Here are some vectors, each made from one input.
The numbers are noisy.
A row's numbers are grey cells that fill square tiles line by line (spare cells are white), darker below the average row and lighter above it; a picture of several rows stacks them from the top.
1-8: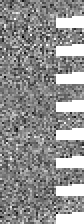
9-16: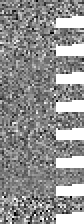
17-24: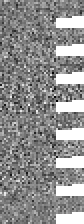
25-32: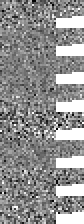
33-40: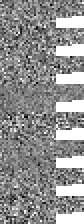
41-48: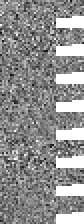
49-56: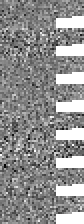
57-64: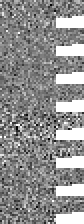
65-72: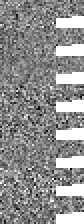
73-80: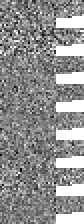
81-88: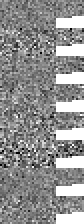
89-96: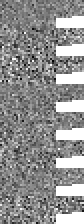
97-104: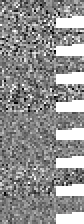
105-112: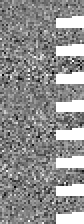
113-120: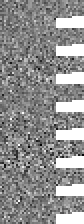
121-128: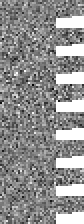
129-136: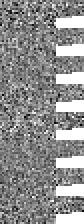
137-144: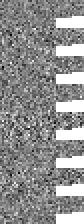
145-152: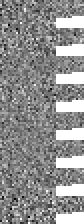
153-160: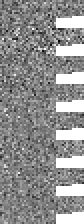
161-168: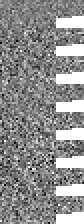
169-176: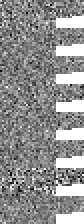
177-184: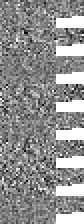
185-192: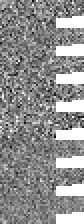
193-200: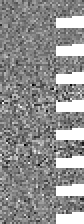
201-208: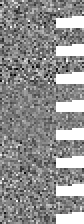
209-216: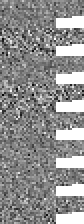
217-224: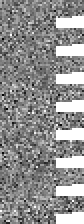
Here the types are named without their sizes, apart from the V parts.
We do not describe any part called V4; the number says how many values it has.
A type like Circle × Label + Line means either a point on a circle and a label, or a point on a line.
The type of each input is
(Bool × Bool × Bool + List(Circle)) × V4.
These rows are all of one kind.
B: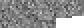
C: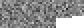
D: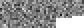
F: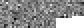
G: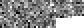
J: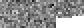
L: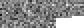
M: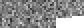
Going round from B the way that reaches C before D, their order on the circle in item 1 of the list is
B, C, J, F, M, G, D, L.
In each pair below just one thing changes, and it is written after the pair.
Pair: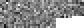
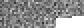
the value of V4
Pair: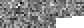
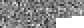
the value of V4
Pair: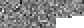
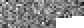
the value of V4
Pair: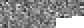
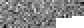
the place on the circle in item 1 of the list
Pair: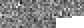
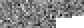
the value of V4
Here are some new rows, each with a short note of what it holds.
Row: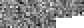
a value of V4, together with a list of three items
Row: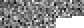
a value of V4, together with a list of two items
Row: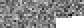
three true/false values and a value of V4
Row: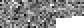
a value of V4, together with a list of three items
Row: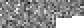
a value of V4, together with a list of one item
